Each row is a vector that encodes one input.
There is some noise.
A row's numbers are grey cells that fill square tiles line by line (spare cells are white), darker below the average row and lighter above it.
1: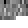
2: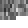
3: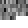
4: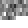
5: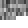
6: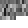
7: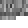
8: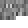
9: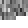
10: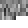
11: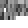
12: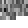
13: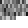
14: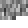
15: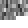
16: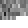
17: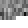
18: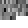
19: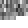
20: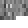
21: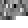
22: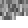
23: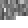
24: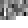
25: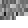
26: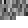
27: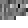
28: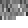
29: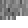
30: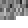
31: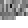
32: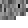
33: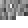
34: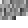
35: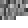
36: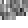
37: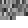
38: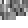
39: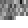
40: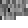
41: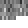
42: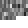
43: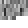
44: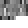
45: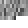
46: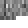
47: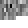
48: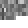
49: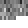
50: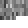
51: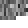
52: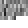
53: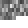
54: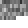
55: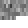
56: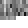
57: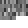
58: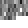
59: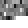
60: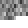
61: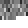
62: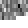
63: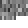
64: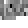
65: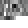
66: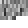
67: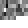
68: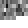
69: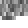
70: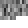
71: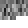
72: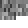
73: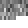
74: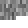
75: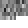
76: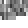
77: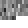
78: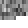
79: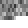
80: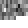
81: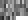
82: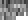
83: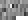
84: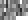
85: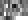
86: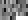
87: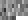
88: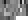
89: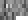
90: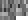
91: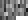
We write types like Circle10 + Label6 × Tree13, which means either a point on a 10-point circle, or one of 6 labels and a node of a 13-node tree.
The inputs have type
(Bool × Bool × Bool × Bool + Tree8) × Tree8.
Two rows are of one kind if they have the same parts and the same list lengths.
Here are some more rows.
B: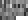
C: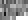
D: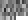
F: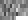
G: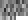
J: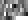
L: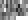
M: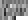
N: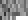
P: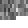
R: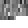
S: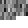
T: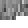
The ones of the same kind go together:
B, J, R, S, T
C, D, F, G, L, M, N, P

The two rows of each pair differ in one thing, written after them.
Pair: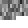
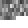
one of the four true/false values
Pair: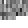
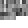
one of the four true/false values
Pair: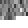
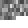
one of the four true/false values
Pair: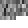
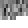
one of the four true/false values
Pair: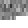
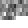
the node of the tree
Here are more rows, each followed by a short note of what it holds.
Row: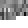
a node of each of two 8-node trees
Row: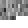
a node of each of two 8-node trees
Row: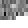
a node of an 8-node tree and four true/false values
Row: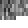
a node of an 8-node tree and four true/false values
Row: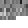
a node of an 8-node tree and four true/false values
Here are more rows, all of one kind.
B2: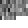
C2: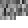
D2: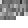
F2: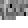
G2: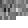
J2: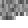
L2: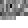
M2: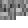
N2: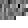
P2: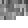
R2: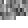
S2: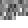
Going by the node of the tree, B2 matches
G2, M2 and N2.
